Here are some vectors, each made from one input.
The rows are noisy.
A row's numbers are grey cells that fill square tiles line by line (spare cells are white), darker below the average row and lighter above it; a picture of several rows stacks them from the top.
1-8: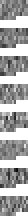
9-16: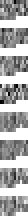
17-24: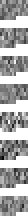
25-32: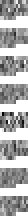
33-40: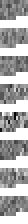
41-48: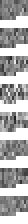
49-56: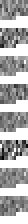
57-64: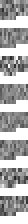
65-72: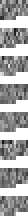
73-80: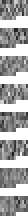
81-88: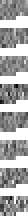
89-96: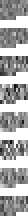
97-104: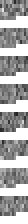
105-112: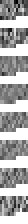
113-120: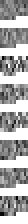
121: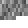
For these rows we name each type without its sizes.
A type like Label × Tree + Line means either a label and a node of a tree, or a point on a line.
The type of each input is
(Circle + Unit) × Line.
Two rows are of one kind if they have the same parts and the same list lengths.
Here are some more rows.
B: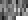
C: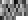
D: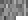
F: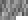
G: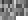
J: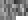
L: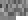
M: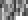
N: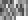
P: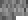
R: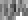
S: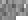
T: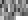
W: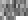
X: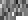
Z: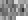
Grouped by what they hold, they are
B, D, F, G, J, L, M, N, P, T
C, R, S, W, X, Z

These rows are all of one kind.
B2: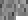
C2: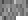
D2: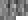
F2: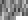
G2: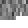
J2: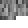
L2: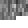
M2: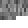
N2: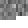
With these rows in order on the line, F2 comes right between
G2 and J2.
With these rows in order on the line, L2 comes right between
D2 and N2.
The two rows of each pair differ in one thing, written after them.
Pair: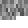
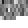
the place on the circle
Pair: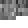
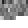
the place on the circle
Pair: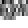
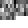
the place on the line
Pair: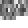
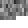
the place on the circle
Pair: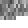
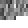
the place on the circle
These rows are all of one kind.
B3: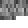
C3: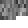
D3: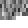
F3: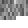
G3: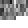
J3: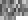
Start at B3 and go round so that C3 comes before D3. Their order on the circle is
B3, C3, F3, D3, J3, G3.
